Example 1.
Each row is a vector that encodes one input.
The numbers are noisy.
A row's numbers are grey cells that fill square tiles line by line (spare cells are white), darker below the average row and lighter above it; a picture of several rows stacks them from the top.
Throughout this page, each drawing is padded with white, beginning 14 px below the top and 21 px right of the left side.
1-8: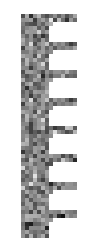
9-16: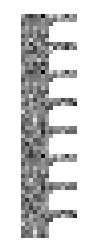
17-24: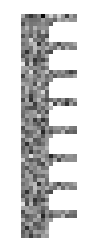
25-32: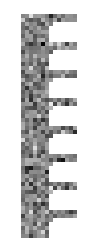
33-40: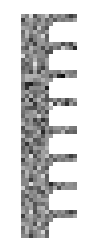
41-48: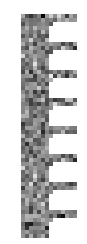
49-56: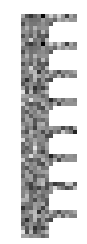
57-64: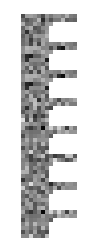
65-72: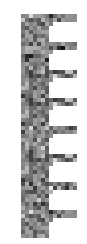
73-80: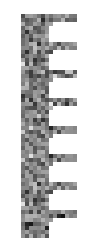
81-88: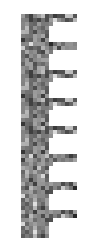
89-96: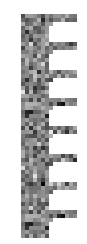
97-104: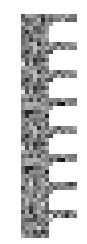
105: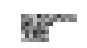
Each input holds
one of 9 labels.
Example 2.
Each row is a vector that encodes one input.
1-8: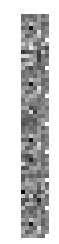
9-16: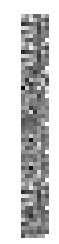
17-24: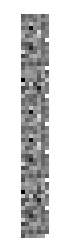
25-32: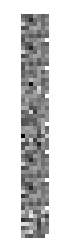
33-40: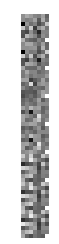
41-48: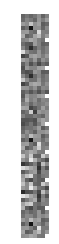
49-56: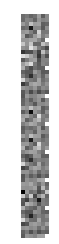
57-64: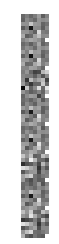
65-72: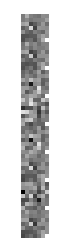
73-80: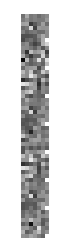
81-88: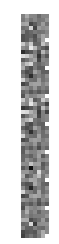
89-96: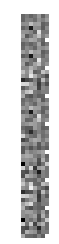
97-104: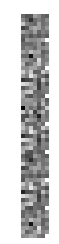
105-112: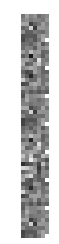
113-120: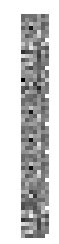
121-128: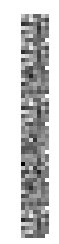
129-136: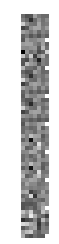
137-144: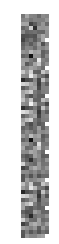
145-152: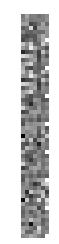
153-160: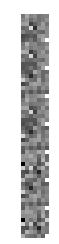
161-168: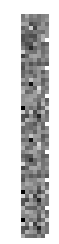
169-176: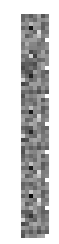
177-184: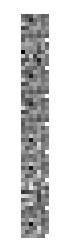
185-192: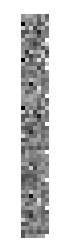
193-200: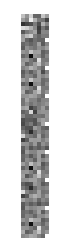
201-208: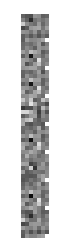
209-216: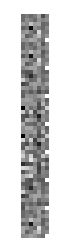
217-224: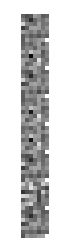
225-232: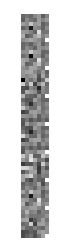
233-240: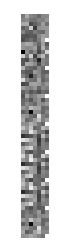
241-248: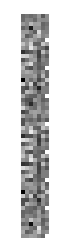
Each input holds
a point on a 6-point line.
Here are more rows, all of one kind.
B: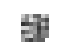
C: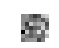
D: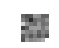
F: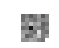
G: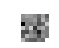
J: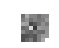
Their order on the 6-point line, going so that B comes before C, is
B, G, J, D, F, C.
